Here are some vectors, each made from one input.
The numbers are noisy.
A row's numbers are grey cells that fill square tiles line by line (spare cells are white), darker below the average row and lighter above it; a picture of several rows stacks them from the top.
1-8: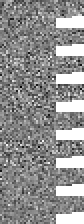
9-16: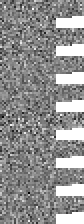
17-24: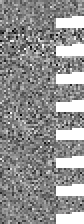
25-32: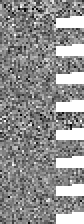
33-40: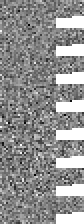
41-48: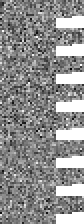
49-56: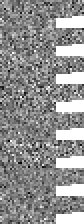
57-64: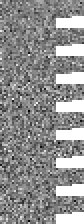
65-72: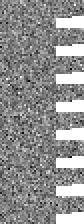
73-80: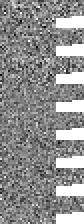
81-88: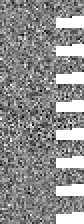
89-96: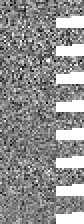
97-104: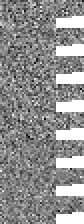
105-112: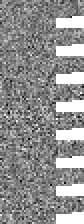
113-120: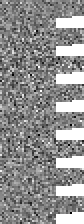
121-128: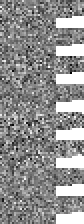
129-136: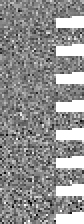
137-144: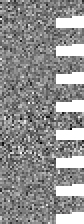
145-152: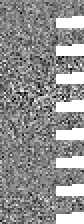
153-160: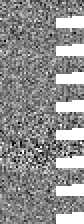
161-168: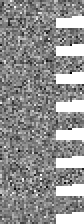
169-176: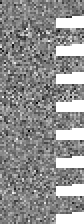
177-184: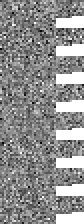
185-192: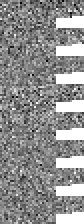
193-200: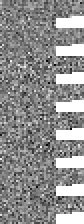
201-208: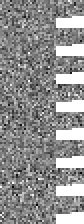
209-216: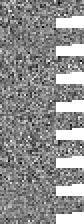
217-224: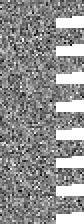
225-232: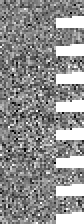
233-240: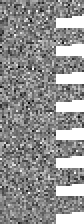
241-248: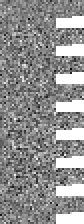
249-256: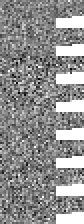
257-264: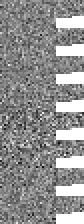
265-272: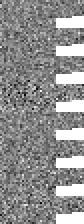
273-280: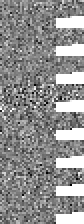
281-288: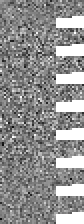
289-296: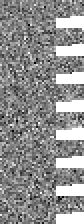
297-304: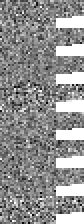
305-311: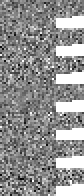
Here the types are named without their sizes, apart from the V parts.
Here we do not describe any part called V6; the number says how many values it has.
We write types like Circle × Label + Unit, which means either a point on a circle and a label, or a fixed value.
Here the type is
Bool × Bool × Bool × Bool + (Circle + Line) × Tree × V6.
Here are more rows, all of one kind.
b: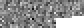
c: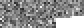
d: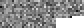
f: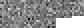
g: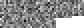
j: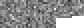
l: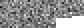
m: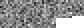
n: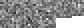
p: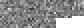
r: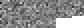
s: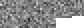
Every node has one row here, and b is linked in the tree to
d, j and p.
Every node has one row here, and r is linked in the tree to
f.
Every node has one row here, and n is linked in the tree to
s.
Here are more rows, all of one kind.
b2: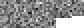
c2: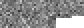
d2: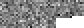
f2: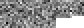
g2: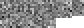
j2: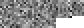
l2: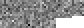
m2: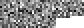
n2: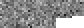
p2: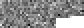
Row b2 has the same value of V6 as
d2, n2 and p2.
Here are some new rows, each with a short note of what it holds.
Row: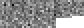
a point on a line, a node of a tree and a value of V6
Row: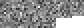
four true/false values
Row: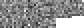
a point on a circle, a node of a tree and a value of V6
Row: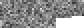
a point on a line, a node of a tree and a value of V6
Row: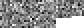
four true/false values
